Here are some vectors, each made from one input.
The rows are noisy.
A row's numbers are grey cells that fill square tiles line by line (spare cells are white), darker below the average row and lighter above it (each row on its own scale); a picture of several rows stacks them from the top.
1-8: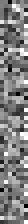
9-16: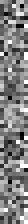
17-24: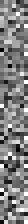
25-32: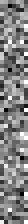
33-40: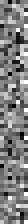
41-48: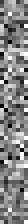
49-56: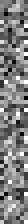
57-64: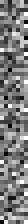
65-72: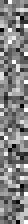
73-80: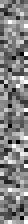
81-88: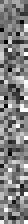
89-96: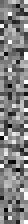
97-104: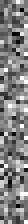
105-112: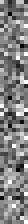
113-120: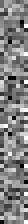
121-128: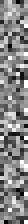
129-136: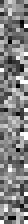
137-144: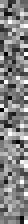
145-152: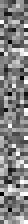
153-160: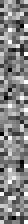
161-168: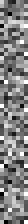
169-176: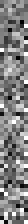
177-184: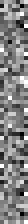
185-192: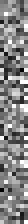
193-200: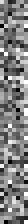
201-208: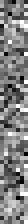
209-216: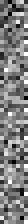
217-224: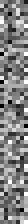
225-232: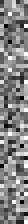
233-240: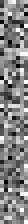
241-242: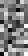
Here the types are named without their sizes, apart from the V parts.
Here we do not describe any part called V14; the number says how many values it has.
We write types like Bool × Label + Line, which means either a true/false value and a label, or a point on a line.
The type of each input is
(Bool × Bool × Bool × Bool + V14) × Label.
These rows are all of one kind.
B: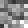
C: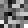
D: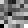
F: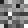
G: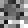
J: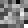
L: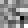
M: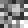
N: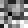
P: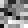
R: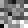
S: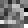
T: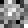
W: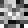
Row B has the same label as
M, N, R and T.
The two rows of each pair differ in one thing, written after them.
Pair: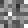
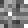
one of the four true/false values
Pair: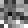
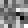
one of the four true/false values
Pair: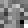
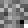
one of the four true/false values
